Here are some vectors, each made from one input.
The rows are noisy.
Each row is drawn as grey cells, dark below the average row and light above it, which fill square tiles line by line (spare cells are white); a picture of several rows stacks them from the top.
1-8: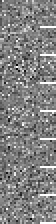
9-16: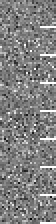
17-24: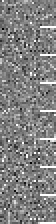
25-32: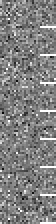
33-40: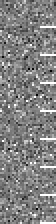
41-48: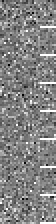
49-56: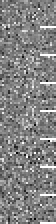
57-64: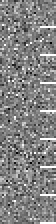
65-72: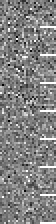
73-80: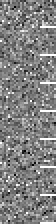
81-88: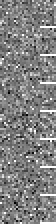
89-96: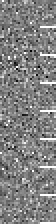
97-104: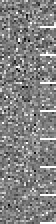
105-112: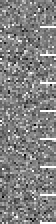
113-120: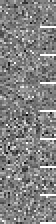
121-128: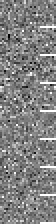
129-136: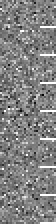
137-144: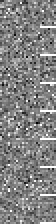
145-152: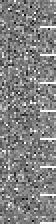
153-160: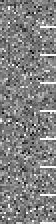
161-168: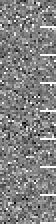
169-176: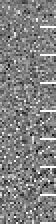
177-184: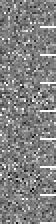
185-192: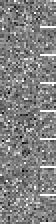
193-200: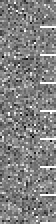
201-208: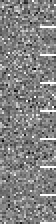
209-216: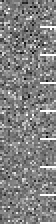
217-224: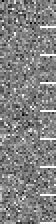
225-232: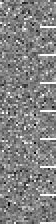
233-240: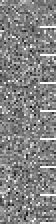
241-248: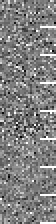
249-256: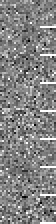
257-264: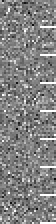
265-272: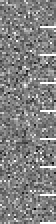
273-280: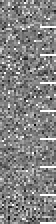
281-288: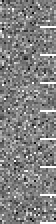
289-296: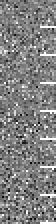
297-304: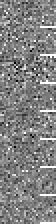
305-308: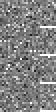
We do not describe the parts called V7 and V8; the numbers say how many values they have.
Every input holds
a point on each of three 9-point lines, together with either a point on a 6-point line and a value of V8, or a value of V7.
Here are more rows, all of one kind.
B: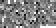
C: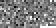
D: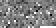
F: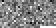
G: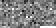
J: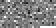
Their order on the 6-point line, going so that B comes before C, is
B, C, G, F, J, D.
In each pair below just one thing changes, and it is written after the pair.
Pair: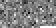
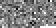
the place on the 6-point line
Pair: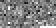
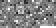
the place on one of the three 9-point lines
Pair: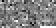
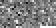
the value of V8
